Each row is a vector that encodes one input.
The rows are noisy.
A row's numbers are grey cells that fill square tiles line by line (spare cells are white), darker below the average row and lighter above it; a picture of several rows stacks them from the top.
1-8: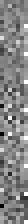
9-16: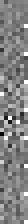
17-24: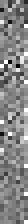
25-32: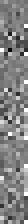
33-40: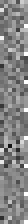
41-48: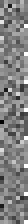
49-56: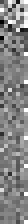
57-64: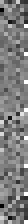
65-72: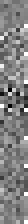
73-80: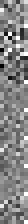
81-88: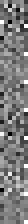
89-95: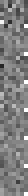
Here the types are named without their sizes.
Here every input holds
a true/false value, together with either a point on a circle, or a point on a line.
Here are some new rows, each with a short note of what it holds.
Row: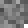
a point on a circle and a true/false value
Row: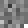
a point on a line and a true/false value
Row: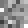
a point on a circle and a true/false value
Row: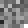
a point on a line and a true/false value
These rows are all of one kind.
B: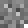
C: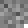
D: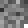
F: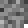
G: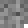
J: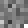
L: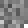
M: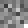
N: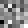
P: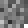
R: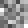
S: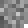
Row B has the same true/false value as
N and S.
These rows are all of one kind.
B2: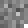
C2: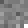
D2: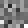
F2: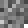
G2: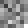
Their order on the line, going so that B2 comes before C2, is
B2, G2, F2, C2, D2.
